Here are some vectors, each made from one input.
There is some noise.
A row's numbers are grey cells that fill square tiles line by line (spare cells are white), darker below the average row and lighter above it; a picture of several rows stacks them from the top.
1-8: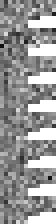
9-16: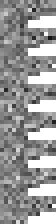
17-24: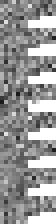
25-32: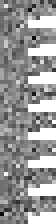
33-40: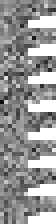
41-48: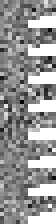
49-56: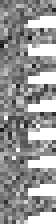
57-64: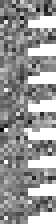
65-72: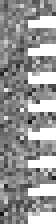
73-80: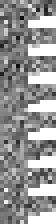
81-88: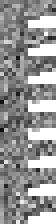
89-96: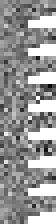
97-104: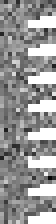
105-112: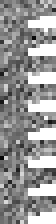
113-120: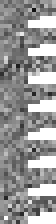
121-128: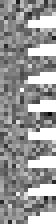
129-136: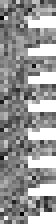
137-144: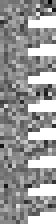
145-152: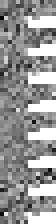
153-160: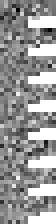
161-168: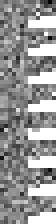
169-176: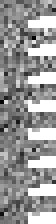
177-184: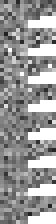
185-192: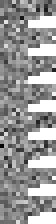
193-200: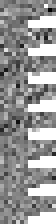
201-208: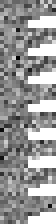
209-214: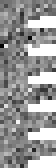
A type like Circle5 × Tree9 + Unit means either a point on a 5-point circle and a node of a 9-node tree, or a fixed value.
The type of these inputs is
Bool × Circle11 + Tree8.
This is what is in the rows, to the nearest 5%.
About 55% of them hold a point on an 11-point circle and a true/false value. The rest hold a node of an 8-node tree.
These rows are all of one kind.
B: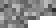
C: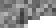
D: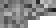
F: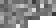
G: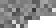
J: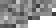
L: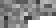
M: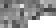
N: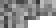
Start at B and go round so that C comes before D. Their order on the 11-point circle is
B, F, M, C, J, G, D, N, L.
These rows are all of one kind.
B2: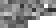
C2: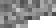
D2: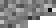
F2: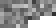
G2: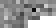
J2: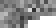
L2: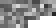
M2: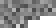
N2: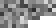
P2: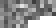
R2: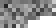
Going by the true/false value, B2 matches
G2 and J2.
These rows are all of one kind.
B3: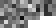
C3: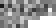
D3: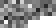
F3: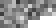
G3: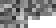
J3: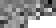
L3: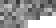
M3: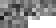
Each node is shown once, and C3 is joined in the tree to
F3.
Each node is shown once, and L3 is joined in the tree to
D3, F3, G3 and J3.
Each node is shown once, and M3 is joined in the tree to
G3.
